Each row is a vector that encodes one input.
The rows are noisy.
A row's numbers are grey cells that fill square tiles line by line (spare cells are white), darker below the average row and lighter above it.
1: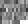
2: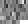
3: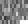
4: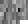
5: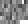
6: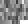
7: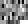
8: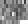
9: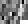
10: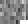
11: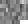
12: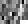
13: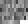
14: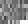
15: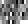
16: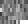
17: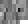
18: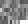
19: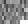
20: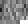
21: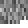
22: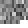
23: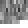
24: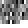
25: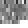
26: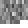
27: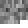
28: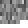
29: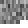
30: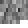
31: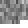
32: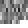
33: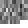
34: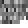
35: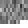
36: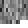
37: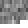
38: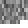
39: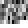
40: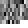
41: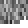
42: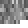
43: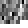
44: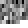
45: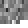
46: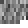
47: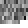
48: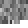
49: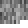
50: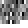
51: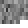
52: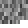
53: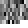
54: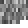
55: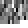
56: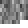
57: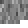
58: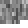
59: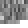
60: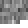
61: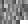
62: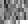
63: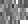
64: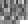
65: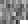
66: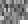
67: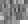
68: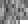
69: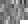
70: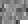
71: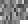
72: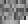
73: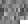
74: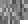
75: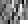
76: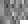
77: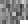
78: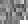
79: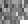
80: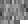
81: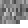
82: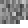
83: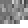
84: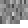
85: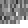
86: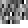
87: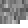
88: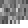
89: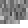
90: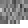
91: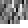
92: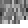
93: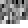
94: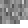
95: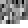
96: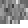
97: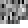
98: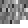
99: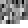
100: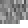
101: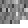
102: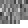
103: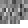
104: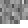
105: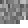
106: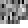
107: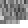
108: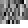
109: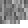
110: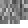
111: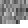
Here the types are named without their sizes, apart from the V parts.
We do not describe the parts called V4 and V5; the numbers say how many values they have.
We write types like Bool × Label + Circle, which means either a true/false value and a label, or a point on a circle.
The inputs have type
(Bool × Bool × Bool + Unit) × V4 × V5 + Line.
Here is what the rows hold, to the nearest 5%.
About 20% of them hold a point on a line. The rest hold a value of V4 and a value of V5, together with either a fixed value, or three true/false values.
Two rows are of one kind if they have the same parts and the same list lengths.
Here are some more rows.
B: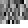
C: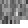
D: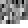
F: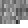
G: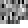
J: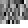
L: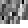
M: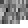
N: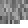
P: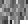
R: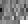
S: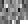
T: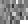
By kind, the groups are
B, D, G, J, L
C, F, N, P, R, S, T
M

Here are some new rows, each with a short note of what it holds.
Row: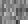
three true/false values, a value of V4 and a value of V5
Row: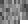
a value of V4 and a value of V5
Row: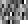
a point on a line
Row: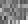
three true/false values, a value of V4 and a value of V5
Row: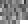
a value of V4 and a value of V5
